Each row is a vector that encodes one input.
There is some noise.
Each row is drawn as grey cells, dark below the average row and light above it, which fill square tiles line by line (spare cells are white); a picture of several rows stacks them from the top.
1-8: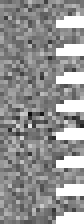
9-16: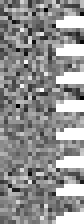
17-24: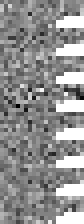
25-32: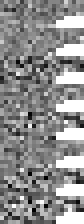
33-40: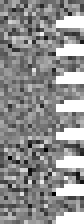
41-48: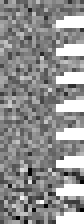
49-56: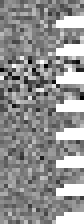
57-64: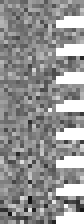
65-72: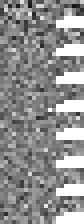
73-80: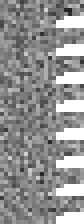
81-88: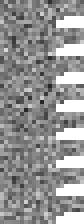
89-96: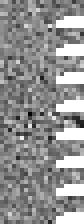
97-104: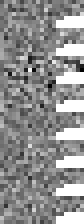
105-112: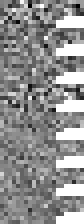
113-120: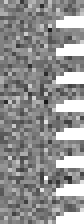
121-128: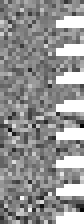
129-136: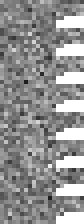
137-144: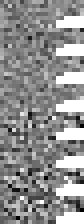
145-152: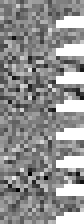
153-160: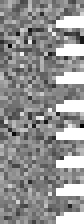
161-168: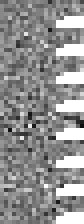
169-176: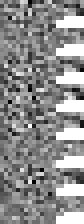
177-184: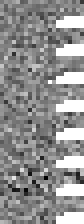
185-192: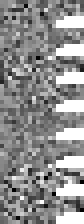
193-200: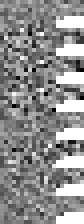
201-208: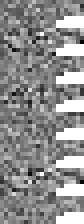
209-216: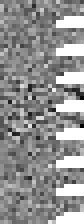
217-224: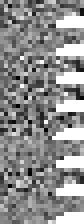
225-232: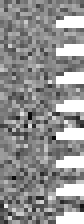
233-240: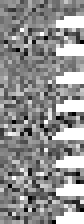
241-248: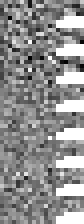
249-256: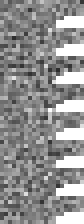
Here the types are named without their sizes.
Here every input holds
either a label, or a node of a tree.
